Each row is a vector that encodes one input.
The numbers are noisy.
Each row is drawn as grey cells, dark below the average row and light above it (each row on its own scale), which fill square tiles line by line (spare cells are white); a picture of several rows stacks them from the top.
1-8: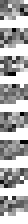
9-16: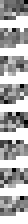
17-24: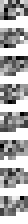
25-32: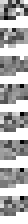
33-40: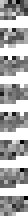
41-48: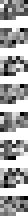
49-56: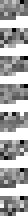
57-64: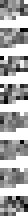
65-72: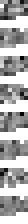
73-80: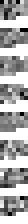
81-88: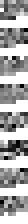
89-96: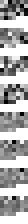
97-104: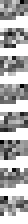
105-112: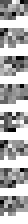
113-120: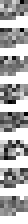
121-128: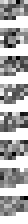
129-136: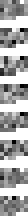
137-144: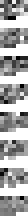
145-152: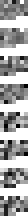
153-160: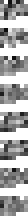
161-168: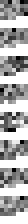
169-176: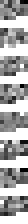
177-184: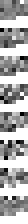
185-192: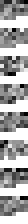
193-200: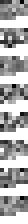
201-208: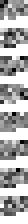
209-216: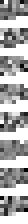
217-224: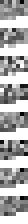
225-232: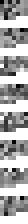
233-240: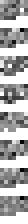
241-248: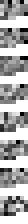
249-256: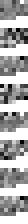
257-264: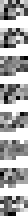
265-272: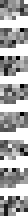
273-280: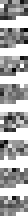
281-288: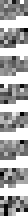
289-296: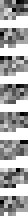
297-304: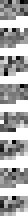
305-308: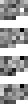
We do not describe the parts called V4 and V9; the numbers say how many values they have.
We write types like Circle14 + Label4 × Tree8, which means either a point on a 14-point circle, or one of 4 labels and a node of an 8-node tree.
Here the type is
((Bool × Bool × Bool + Unit) × Line7 + V4) × V9.
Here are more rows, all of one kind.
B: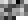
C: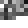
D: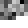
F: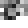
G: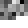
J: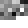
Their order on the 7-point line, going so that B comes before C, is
B, F, C, J, G, D.
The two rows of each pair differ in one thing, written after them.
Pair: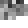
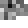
the value of V9
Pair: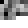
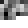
the place on the 7-point line
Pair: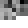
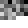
the value of V9
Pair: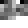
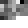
the place on the 7-point line
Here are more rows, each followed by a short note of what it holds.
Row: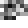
a point on a 7-point line and a value of V9
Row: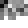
a value of V4 and a value of V9
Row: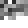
a value of V4 and a value of V9
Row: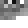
a value of V4 and a value of V9
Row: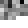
a point on a 7-point line, three true/false values and a value of V9
